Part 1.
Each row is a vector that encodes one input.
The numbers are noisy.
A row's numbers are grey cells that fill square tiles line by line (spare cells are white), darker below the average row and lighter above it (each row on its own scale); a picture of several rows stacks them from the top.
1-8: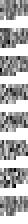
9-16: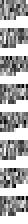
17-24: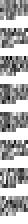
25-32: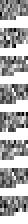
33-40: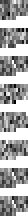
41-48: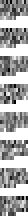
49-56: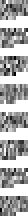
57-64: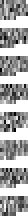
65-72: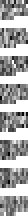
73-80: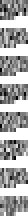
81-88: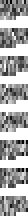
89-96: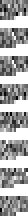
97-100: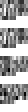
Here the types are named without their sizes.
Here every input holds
a label.
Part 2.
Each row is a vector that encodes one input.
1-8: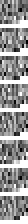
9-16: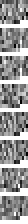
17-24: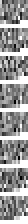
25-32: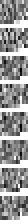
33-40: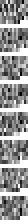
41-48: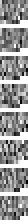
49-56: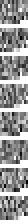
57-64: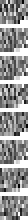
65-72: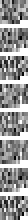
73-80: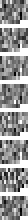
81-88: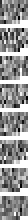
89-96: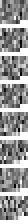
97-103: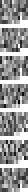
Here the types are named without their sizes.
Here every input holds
four true/false values.
